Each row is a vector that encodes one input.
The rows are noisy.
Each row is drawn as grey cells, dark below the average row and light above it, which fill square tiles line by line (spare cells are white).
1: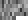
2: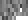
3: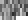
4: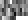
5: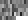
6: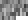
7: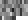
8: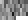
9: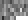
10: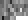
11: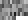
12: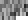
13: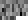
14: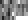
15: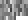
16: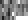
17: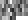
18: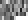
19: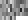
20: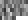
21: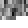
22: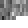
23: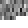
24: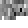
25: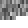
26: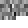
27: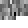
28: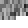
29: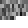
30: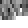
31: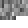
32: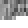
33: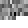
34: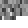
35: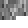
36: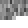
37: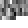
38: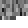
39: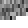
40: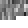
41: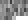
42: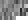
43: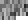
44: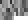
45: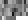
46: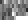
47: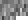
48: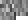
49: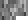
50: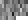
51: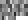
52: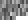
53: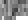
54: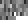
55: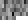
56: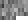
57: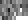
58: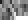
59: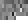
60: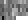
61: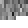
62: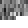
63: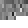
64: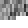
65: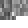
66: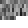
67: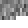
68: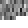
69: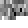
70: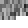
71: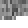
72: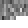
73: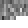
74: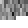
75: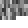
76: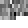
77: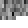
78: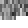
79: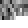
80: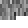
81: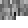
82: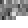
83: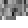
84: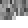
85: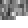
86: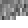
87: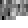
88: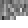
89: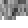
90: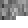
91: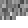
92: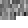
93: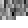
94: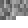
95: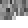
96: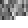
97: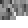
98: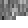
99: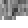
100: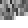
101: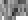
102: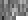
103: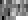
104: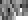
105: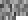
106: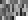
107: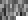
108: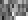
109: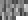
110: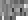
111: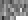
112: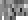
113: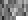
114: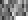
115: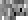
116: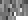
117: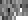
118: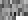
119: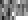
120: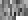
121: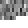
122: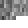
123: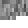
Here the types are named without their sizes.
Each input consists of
a point on a circle and a point on a line, together with either a point on a circle, or a fixed value.
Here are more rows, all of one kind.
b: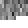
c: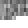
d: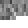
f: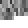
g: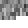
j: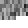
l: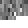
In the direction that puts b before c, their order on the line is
j, g, b, c, d, l, f.
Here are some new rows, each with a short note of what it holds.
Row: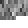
a point on each of two circles and a point on a line
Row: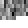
a point on a circle and a point on a line
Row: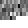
a point on each of two circles and a point on a line
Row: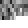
a point on a circle and a point on a line
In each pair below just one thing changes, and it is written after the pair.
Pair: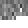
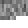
the place on the circle
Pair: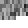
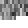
the place on the circle
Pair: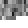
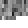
the place on the line
